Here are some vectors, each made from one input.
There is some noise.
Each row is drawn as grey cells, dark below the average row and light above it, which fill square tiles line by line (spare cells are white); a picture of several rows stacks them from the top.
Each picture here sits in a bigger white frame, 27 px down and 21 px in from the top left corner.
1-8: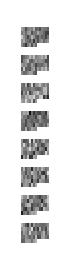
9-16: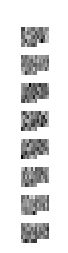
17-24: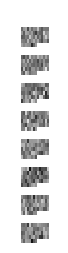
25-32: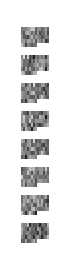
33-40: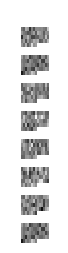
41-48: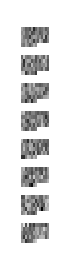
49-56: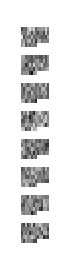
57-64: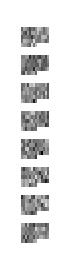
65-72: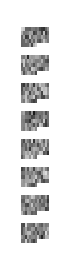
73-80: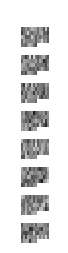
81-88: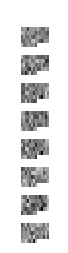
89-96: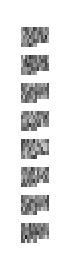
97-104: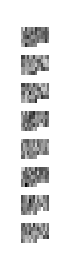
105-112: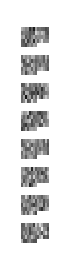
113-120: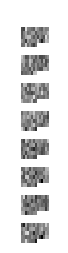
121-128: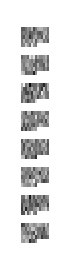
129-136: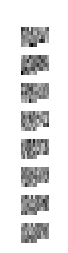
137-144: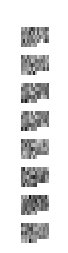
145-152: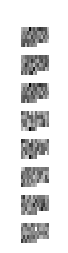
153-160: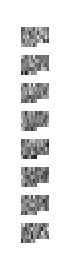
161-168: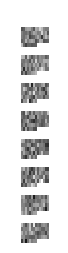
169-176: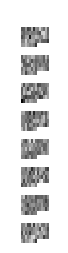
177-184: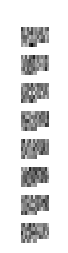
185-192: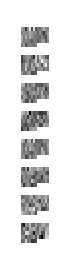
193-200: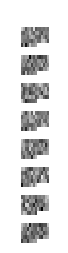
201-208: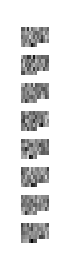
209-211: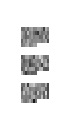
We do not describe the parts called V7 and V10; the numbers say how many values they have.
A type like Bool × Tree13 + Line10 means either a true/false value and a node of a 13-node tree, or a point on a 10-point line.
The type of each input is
(Bool × Circle9 + V10) × V7.
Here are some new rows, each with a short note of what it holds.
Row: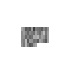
a point on a 9-point circle, a true/false value and a value of V7
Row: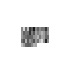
a point on a 9-point circle, a true/false value and a value of V7
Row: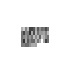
a point on a 9-point circle, a true/false value and a value of V7
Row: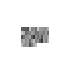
a value of V7 and a value of V10
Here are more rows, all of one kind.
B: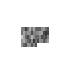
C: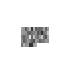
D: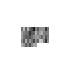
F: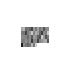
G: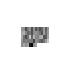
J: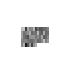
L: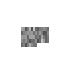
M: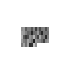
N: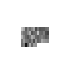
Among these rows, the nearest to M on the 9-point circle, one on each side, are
B and N.
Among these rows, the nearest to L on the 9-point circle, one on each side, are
C and D.
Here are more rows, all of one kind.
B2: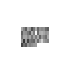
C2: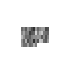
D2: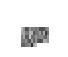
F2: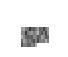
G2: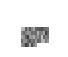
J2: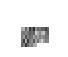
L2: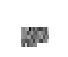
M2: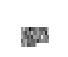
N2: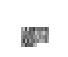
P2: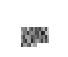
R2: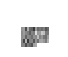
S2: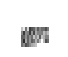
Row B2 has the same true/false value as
P2 and S2.
